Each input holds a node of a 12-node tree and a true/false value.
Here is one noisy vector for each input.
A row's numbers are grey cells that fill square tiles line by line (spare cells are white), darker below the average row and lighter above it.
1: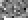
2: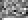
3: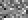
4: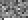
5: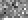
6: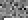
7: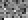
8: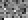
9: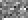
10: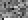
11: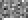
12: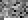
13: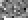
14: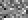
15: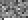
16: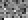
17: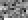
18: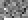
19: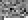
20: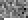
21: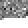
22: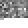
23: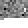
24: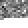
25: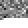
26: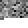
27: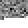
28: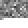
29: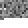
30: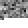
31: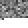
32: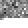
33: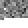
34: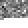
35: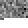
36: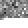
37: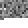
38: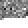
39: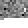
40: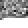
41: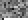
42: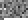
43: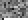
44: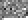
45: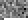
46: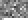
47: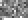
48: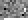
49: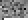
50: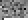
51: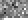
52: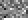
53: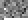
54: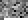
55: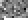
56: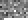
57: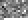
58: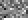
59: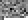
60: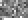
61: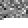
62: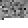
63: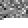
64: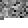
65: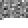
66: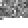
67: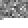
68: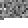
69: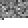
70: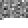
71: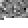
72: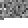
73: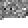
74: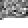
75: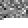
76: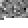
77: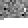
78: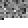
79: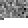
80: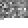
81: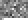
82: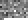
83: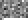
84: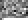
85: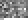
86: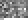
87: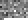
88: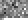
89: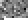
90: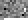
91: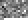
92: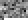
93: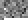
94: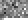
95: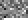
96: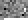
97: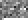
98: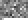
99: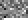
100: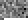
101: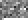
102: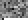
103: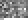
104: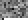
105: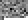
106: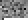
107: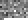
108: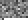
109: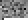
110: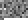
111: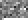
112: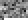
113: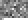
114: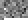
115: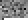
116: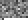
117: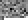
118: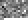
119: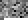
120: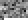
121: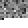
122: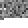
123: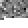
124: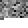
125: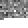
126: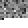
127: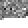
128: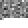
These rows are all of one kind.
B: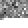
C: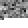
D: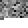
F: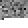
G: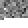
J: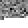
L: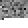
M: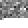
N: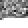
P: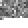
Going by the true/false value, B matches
M, N and P.
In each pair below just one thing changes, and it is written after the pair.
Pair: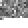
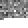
the node of the tree
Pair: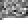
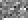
the node of the tree
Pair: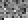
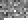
the true/false value
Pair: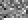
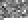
the node of the tree
